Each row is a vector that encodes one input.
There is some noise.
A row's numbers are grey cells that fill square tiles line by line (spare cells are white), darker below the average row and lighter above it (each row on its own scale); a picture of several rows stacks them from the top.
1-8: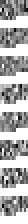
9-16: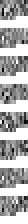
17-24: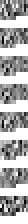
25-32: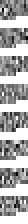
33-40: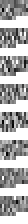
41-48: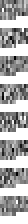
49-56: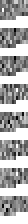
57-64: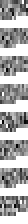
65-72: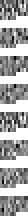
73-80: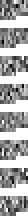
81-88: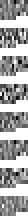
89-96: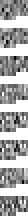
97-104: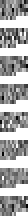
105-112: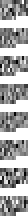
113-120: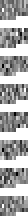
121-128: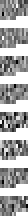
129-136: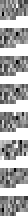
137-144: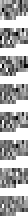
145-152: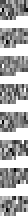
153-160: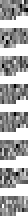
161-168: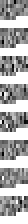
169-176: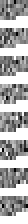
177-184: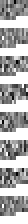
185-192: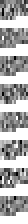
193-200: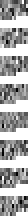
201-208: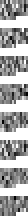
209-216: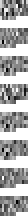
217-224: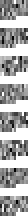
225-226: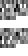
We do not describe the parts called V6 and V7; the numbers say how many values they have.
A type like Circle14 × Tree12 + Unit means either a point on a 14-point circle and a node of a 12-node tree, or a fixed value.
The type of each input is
(Circle11 + Unit) × V6 + Line4 × (Line4 + V7).
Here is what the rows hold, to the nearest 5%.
About 35% of them hold a point on a 4-point line, together with either a point on a 4-point line, or a value of V7. The rest hold a value of V6, together with either a point on an 11-point circle, or a fixed value.
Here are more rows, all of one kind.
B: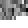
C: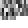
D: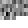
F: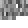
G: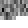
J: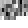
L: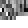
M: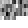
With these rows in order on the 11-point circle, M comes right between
D and J.
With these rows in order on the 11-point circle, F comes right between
C and D.
